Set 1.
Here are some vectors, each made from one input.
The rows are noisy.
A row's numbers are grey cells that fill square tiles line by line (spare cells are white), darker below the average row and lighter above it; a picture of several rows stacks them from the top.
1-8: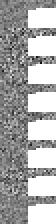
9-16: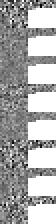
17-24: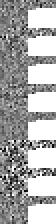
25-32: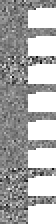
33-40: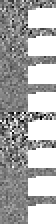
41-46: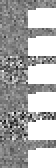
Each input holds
either a fixed value, or a point on a 4-point line and a point on a 6-point line.
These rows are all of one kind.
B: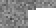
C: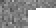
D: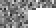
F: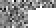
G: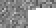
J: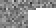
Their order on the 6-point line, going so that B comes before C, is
G, B, J, F, C, D.
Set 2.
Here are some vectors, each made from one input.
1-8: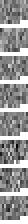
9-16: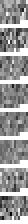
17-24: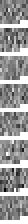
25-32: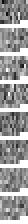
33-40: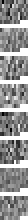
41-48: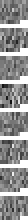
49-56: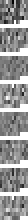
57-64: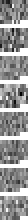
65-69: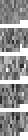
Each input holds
a node of a 13-node tree.
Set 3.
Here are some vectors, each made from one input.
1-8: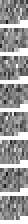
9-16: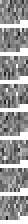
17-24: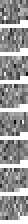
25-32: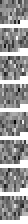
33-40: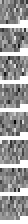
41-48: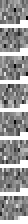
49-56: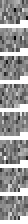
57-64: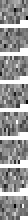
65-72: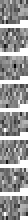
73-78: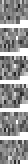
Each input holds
a node of a 12-node tree.
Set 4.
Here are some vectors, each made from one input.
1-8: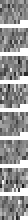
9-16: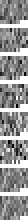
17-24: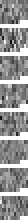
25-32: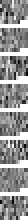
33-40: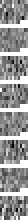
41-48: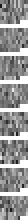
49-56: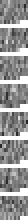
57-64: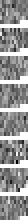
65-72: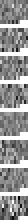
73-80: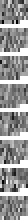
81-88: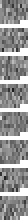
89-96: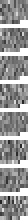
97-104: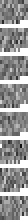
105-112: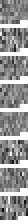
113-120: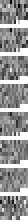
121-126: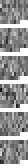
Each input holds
a node of a 13-node tree.
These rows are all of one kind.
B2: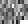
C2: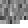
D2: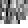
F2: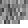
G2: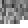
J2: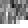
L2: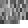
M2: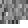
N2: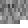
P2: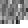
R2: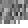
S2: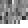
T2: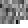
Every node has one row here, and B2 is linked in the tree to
P2.
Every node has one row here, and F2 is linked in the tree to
M2, N2 and R2.
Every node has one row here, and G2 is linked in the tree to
N2 and P2.
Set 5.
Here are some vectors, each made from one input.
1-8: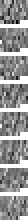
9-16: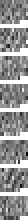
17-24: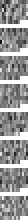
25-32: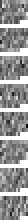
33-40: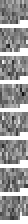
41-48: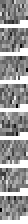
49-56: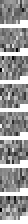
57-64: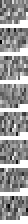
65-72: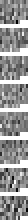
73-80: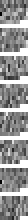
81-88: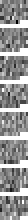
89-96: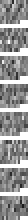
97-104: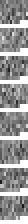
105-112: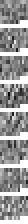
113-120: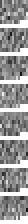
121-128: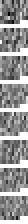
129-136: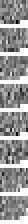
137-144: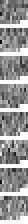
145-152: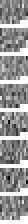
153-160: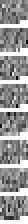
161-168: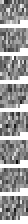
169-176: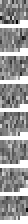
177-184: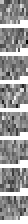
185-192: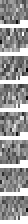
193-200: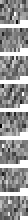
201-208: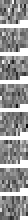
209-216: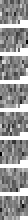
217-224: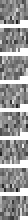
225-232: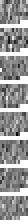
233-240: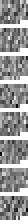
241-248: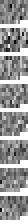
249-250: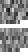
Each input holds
a point on a 19-point circle.
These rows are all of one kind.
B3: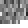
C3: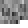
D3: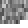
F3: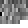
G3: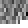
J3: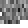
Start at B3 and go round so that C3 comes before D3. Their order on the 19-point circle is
B3, J3, C3, D3, F3, G3.
